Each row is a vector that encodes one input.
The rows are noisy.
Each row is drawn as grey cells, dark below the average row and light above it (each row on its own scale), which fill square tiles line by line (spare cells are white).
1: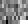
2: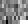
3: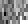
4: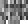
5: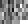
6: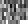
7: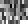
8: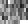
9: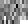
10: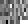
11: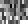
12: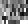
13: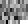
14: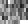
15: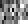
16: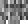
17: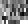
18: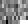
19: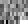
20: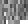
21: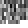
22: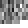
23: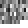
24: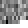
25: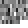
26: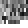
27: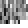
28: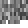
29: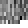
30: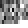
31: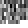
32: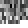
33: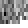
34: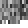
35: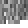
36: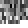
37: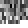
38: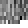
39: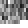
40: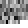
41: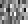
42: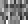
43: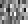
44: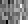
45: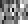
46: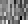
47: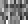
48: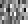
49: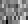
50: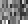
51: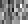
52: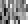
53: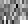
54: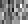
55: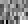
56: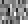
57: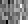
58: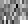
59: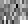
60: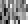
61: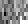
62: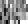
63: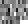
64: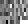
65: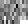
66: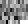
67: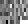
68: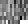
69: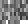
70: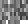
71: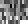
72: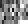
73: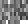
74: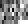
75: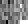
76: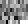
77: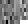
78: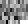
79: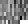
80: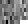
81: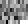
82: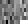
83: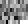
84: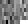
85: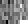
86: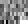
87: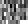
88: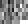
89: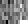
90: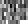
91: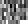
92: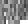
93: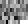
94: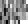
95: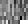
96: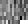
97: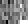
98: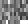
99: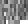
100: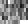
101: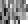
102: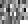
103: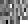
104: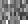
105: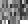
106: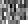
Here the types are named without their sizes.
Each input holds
either a point on a line, or a node of a tree.
